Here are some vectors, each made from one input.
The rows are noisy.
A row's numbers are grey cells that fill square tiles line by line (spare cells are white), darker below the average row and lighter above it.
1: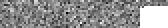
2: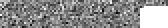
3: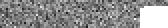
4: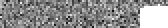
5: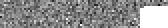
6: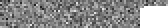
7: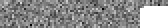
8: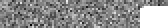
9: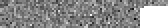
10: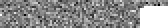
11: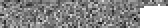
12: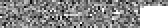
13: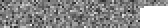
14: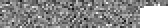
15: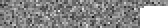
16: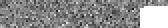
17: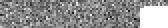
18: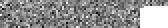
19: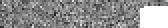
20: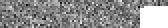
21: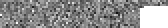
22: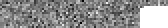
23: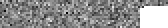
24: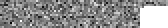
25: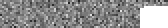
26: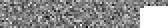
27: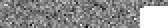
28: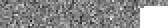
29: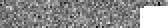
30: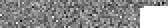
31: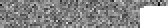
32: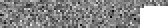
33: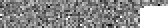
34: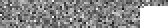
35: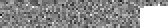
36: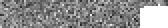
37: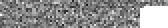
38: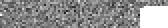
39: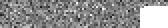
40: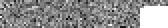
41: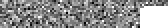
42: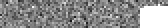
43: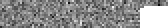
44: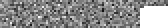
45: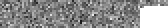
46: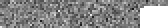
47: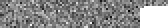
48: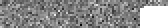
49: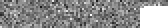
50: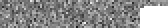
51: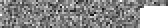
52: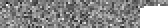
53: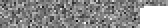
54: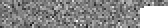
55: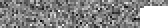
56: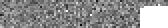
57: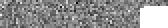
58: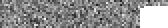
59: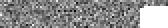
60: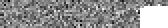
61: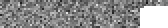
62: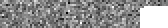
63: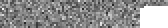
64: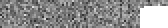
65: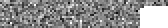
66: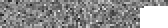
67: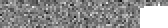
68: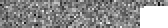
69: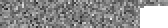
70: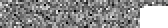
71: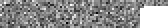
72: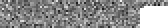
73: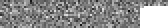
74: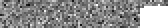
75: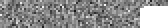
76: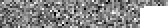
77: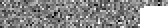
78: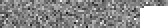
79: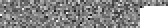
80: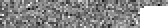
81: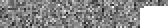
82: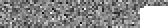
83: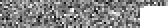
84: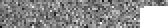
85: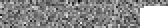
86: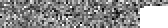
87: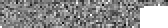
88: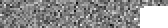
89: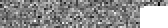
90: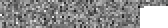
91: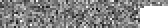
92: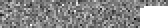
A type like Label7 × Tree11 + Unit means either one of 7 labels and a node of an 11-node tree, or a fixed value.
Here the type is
Circle5 × (Line5 + Line6).
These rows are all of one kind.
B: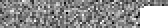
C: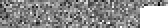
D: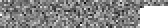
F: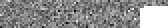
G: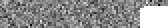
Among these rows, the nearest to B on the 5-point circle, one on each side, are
C and G.
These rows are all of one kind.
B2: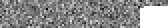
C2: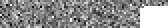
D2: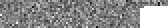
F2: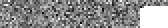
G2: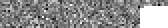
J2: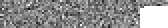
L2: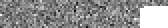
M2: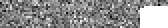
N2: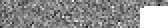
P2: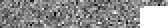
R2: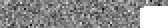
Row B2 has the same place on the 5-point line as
F2, G2, P2 and R2.
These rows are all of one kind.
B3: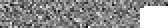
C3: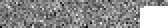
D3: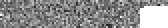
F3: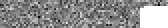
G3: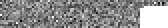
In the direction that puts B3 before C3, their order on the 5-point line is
B3, C3, F3, D3, G3.
